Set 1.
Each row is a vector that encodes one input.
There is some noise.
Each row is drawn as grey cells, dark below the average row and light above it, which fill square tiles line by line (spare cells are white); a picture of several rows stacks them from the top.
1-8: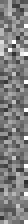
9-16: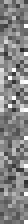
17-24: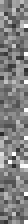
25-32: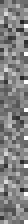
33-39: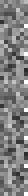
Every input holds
a node of an 8-node tree.
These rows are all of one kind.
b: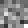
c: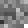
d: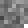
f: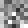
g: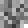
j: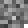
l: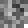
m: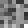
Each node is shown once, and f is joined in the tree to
g.
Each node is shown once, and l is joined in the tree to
j.
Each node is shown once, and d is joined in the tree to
c, g and j.
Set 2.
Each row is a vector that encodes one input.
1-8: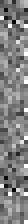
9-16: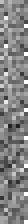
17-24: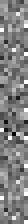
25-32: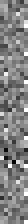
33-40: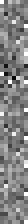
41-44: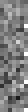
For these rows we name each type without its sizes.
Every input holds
either a fixed value, or a node of a tree.
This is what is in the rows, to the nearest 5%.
About 10% of them hold a fixed value. The rest hold a node of a tree.
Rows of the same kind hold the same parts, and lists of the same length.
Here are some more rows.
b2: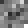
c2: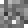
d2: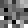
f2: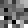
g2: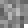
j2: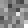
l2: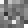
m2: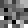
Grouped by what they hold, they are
b2, c2, g2, j2, l2
d2, f2, m2

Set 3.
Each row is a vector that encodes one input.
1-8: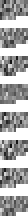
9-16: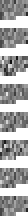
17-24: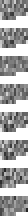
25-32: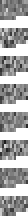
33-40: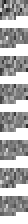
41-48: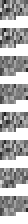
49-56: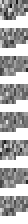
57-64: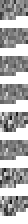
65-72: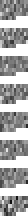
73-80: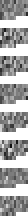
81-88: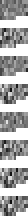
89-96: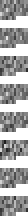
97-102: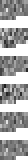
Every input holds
a point on a 12-point line.
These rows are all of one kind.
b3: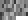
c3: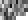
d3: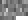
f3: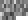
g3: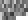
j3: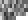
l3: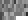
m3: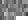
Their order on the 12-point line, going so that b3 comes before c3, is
b3, l3, m3, d3, f3, g3, j3, c3.
